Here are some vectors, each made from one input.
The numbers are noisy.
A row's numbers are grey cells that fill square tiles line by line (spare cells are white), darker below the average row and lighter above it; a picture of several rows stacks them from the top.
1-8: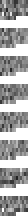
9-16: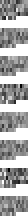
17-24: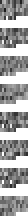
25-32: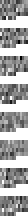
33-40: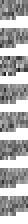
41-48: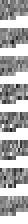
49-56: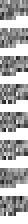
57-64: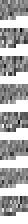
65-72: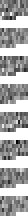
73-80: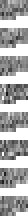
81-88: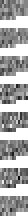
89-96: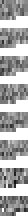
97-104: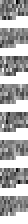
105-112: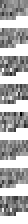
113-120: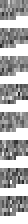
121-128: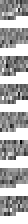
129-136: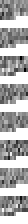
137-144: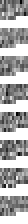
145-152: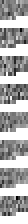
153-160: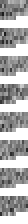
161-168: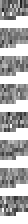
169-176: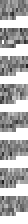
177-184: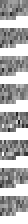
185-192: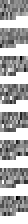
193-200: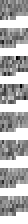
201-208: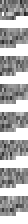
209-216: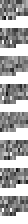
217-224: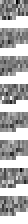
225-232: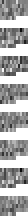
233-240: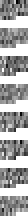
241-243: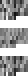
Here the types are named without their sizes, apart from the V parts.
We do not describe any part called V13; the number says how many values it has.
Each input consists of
either a point on a line and three true/false values, or a value of V13.
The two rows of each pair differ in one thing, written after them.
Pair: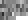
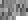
one of the three true/false values
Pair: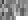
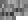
the place on the line
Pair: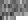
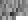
the place on the line
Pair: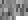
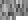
the place on the line
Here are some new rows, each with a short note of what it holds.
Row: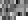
a value of V13
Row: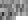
a point on a line and three true/false values
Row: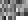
a value of V13
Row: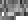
a value of V13
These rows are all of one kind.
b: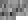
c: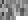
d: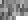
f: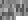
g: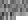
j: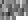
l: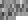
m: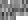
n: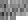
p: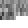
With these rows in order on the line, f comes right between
c and d.
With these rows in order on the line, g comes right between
m and p.
